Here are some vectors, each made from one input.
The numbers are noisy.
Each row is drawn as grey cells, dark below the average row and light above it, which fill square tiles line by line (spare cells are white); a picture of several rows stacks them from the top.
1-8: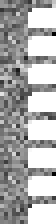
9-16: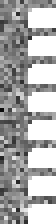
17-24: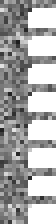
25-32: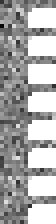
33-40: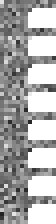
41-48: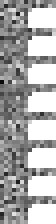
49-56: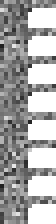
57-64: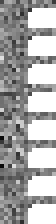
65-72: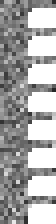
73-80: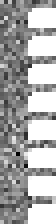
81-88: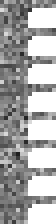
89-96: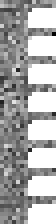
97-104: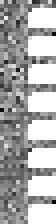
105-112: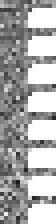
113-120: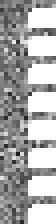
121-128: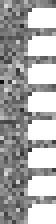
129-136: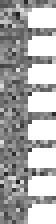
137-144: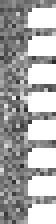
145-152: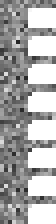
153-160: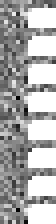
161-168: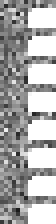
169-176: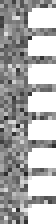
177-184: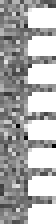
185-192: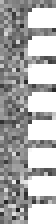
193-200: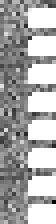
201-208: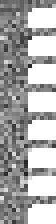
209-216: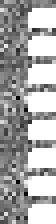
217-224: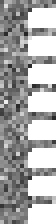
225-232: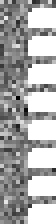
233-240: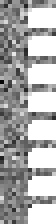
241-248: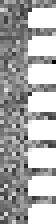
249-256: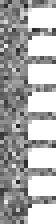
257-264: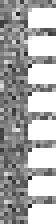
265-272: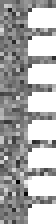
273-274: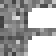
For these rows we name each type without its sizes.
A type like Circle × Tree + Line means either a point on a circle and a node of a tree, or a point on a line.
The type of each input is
Bool × Line + Tree.
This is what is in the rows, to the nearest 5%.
About 50% of them hold a point on a line and a true/false value. The rest hold a node of a tree.
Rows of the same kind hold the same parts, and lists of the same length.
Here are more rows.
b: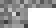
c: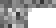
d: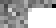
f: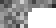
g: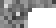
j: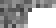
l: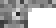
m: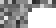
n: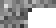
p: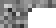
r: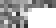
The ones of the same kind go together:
b, c, d, f, l, m, r
g, j, n, p

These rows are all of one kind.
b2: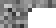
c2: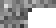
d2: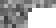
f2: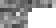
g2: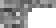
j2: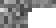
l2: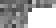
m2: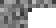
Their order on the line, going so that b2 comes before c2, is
d2, l2, f2, g2, b2, c2, m2, j2.
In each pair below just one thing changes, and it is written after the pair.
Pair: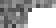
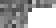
the place on the line
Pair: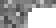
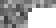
the true/false value
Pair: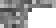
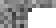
the place on the line
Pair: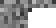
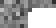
the true/false value
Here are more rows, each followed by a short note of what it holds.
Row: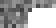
a point on a line and a true/false value
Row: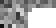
a node of a tree
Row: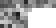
a node of a tree
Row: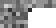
a point on a line and a true/false value
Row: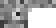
a node of a tree
